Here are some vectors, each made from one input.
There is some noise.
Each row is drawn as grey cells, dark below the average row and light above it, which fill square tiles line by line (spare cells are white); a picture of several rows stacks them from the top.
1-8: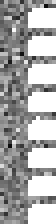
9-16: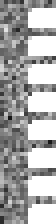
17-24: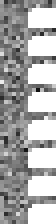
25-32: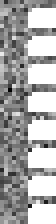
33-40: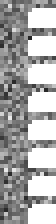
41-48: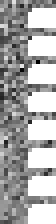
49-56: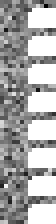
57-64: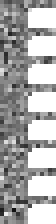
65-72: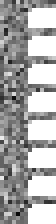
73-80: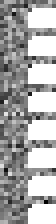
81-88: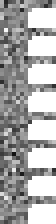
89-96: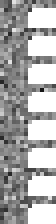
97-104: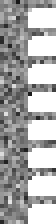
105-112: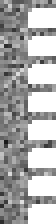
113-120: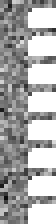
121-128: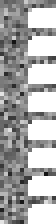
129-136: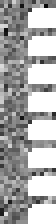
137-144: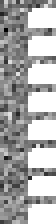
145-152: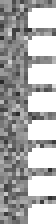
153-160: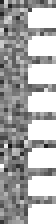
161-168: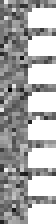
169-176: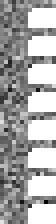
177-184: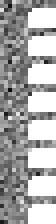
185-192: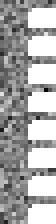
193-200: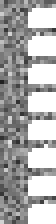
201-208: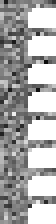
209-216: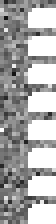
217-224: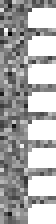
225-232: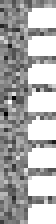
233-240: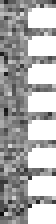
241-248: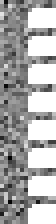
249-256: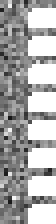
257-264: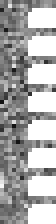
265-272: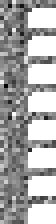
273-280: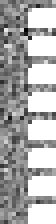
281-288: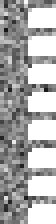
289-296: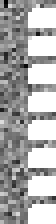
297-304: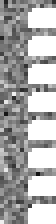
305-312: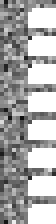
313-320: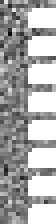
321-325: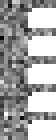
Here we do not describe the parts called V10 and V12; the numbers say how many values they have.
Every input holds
a true/false value and a value of V10, together with either one of 5 labels, or one of 11 labels and a value of V12.
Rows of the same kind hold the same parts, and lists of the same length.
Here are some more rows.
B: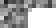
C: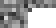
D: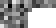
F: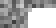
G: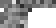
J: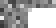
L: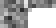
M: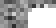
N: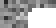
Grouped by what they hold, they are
B, F, J, L, M, N
C, D, G

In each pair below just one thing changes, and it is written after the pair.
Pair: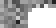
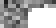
the value of V12
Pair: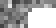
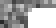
the value of V10
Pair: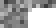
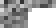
the label
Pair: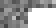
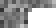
the value of V10
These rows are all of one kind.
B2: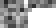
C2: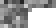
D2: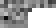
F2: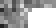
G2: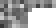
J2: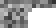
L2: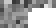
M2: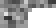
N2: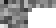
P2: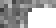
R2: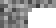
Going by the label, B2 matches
F2, J2 and R2.
